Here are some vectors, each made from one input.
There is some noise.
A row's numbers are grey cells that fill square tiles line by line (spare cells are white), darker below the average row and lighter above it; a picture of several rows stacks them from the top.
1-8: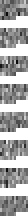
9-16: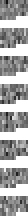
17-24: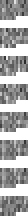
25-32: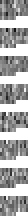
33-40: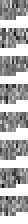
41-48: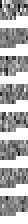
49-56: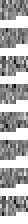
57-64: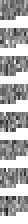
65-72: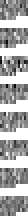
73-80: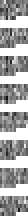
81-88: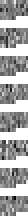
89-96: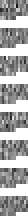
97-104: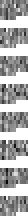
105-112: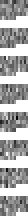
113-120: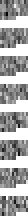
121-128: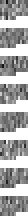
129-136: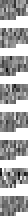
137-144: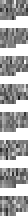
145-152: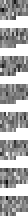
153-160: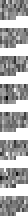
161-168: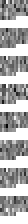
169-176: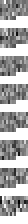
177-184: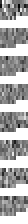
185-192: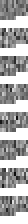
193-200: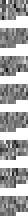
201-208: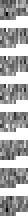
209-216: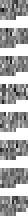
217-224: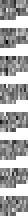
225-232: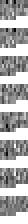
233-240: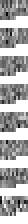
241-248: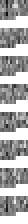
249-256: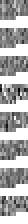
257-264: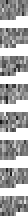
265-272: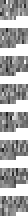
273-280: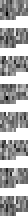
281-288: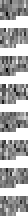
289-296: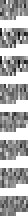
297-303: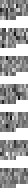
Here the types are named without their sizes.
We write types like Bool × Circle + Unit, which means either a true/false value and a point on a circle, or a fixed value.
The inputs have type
List(Line).
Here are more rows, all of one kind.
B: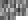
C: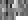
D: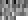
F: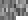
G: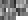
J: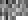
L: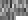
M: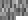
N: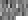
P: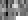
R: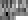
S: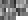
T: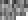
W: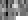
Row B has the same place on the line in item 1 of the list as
L, M and R.
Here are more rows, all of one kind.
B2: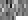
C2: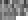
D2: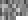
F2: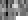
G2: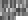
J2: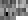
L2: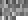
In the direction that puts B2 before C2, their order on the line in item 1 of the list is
J2, G2, B2, F2, C2, D2, L2.
